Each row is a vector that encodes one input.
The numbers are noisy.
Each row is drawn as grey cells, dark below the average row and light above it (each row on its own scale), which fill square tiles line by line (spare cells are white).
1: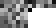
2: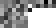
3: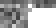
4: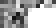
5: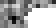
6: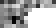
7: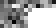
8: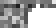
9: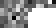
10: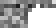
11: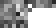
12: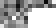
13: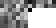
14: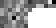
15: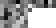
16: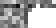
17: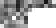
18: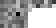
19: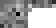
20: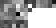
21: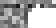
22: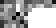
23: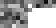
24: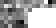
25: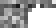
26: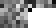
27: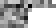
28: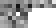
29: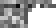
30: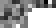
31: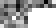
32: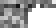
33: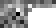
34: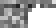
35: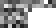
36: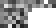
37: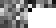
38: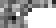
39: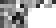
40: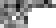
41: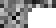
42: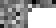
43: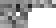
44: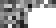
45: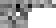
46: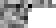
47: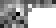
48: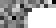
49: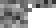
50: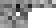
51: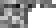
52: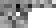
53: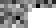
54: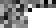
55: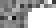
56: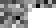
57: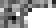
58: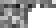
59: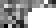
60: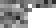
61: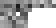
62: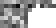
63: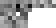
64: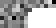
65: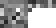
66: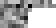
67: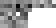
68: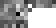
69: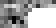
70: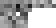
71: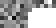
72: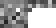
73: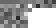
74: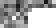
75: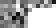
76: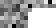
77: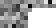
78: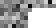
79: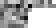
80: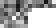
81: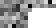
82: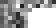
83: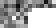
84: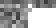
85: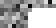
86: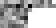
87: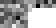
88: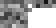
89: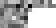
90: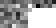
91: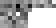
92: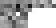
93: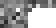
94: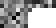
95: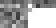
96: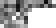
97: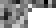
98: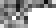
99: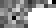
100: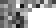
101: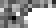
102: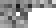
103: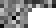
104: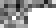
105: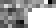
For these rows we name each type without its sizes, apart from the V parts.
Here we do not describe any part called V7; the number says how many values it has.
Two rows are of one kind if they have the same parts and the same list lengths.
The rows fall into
2 kinds.
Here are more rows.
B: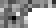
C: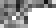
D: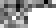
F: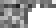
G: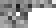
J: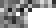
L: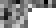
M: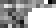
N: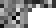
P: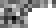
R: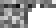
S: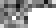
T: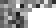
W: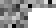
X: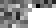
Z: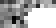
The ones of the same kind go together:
B, J, L, M, N, P, T, X, Z
C, D, F, G, R, S, W

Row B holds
a label, a true/false value and a value of V7.
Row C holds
a label.
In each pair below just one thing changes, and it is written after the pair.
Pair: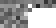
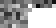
the value of V7
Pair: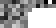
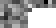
the value of V7
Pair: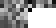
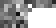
the true/false value
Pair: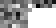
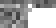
the value of V7
